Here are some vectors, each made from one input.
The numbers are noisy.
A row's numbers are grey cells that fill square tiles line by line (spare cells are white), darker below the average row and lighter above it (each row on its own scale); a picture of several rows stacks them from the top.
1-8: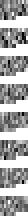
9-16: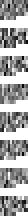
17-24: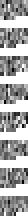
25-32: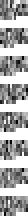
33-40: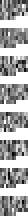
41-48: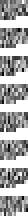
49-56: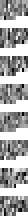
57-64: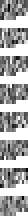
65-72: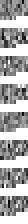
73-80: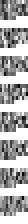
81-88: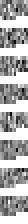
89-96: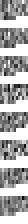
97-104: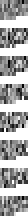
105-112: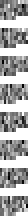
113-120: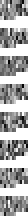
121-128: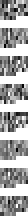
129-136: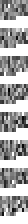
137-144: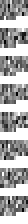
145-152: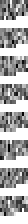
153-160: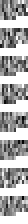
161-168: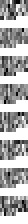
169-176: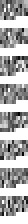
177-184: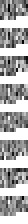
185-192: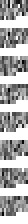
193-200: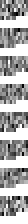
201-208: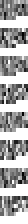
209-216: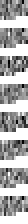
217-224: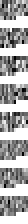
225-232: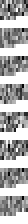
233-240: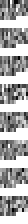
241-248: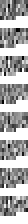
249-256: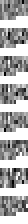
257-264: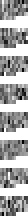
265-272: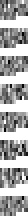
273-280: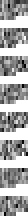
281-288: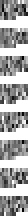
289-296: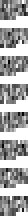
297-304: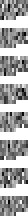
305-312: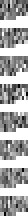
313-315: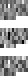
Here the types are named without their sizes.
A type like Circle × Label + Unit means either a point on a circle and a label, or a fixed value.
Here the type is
Bool × Line.
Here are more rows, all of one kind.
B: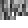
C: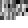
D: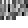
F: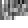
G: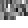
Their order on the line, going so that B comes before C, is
B, D, G, C, F.
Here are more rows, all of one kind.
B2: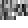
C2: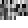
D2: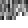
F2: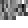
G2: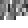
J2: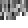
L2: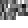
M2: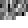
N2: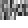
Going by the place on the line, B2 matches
C2, M2 and N2.
